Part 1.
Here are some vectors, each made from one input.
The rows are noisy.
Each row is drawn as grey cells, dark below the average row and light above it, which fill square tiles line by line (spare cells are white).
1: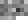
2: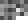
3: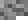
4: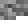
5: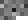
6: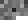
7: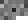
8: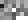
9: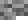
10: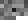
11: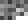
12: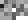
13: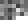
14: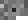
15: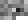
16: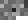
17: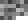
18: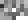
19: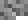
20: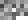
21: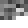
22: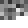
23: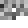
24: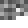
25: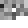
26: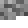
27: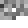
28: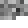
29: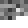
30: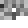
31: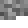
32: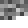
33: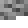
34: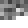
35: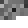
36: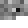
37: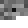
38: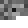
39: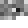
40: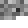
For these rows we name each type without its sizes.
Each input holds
a point on a line.
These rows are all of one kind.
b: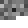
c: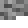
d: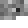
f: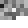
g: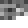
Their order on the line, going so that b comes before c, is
g, b, c, d, f.
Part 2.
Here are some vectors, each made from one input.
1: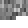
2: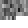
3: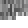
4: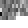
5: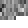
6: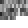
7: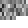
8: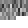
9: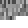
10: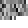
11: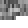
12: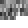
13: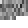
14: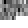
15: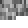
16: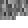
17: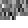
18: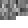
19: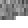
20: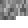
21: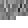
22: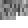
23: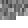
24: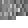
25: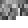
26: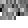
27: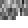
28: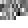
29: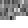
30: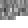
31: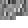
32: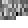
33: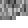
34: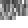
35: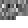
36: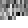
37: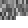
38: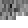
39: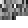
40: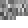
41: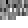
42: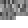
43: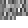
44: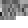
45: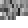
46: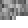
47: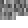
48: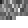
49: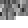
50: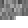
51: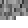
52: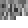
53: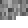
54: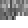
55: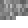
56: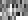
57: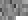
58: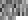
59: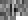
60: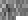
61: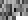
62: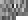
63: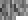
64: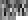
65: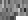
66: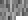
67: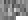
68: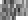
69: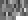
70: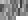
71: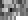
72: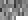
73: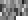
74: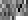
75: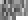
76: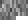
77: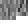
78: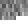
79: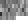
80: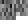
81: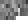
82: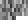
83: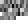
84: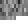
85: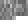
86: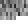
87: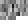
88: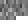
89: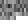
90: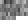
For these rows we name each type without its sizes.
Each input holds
a point on each of two lines.
